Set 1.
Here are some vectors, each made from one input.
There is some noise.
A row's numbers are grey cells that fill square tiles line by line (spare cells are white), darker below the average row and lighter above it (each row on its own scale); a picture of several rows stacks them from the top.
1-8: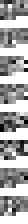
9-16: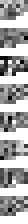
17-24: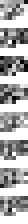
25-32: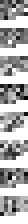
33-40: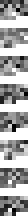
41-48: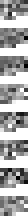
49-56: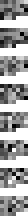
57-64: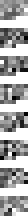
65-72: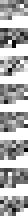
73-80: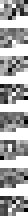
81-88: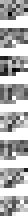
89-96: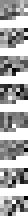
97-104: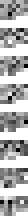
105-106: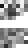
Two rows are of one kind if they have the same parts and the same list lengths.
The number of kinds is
2.
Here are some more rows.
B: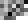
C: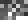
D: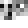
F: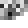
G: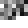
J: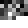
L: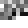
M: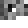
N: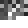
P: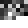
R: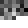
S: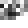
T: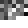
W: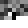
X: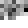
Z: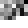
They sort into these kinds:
B, C, D, F, J, M, N, P, R, S, T, W, X
G, L, Z

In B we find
three true/false values.
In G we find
a fixed value.
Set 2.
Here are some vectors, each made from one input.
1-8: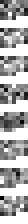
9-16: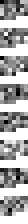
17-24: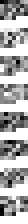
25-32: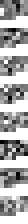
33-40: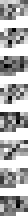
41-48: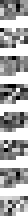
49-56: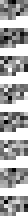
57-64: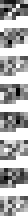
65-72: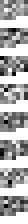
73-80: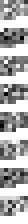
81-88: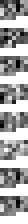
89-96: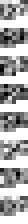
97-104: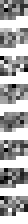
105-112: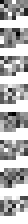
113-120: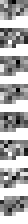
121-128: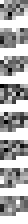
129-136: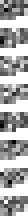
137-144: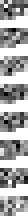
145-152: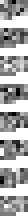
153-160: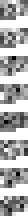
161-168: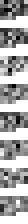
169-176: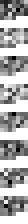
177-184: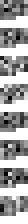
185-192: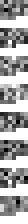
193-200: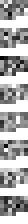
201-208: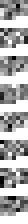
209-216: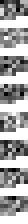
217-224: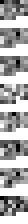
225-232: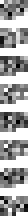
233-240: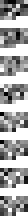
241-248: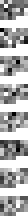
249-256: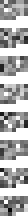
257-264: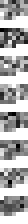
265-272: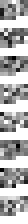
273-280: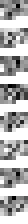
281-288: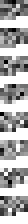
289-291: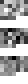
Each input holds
three true/false values.
